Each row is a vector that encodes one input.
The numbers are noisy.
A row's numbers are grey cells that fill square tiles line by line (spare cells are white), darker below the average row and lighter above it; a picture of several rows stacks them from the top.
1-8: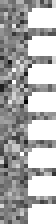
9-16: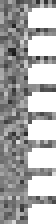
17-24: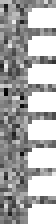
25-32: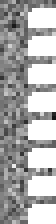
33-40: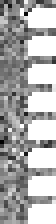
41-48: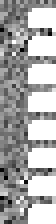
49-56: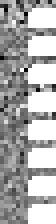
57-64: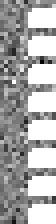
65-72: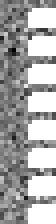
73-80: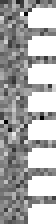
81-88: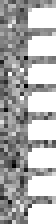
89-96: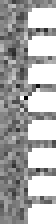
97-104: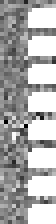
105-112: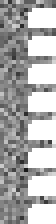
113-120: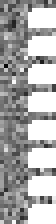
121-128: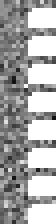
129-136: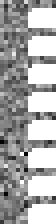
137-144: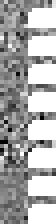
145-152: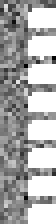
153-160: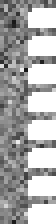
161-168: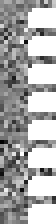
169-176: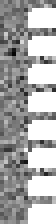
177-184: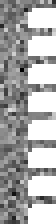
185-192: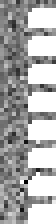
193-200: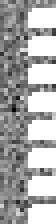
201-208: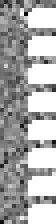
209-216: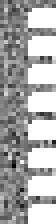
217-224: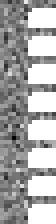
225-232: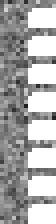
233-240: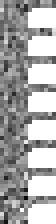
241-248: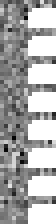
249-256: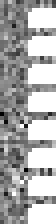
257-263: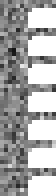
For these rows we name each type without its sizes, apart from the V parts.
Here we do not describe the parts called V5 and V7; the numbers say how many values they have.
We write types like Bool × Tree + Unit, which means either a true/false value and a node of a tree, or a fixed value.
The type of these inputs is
Label × List(Line) + V5 × V7.
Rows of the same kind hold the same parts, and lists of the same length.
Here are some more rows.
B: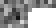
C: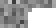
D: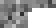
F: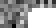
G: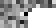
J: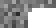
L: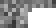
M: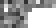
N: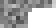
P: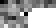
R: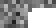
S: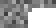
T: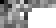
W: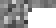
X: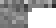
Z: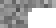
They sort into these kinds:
B, D, X
C, M, N, Z
F, J, L, R, S, W
G, P, T

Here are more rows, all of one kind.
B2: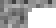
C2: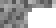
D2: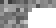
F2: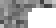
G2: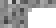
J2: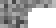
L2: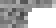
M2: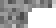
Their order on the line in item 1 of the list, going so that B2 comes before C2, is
D2, B2, M2, L2, C2, G2, J2, F2.
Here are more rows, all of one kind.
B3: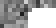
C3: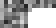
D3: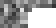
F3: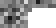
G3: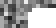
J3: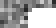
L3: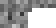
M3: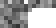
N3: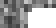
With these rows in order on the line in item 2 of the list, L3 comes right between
B3 and M3.
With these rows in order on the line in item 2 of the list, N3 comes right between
C3 and G3.
